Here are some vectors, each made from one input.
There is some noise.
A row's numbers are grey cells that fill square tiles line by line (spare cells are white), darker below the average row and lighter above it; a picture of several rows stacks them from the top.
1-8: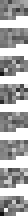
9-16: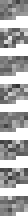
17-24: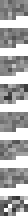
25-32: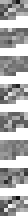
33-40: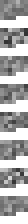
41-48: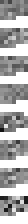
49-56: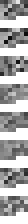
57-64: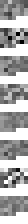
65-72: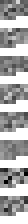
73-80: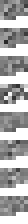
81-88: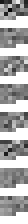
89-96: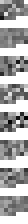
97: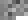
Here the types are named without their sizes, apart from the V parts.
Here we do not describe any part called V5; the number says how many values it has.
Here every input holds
a list of items, each a true/false value and a value of V5.
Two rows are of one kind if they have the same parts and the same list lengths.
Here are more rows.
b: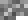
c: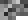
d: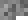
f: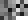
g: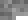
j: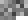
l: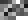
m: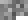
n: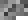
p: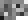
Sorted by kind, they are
b, c, d, j, l, m, n
f, p
g

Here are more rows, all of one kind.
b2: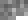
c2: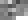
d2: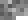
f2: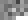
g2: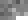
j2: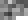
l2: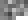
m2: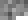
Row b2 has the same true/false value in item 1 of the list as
d2 and g2.
